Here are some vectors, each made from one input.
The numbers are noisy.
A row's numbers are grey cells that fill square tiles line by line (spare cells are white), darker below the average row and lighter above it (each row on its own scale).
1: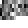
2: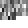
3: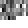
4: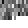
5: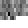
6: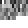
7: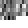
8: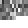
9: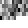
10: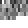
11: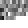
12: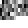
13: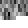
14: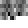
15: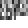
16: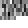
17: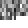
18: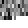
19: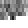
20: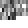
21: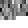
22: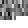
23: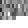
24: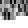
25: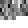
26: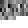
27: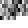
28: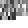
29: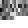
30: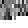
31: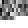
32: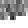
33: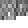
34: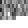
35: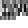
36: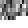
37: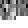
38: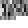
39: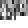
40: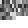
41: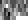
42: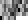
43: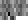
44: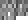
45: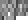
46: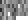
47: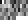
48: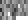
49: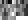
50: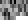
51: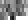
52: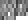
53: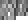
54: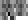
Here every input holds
one of 8 labels, together with either a fixed value, or a node of a 7-node tree.
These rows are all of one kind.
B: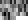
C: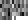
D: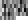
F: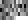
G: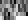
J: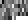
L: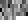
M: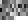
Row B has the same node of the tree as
F and J.
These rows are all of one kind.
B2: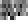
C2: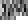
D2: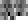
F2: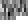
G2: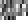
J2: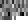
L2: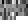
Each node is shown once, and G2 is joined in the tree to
C2, D2 and F2.
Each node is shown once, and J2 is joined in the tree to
C2.
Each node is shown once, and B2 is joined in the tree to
D2.
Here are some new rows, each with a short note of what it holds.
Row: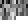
one of 8 labels and a node of a 7-node tree
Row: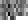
one of 8 labels and a node of a 7-node tree
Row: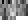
one of 8 labels and a node of a 7-node tree
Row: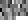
one of 8 labels and a node of a 7-node tree
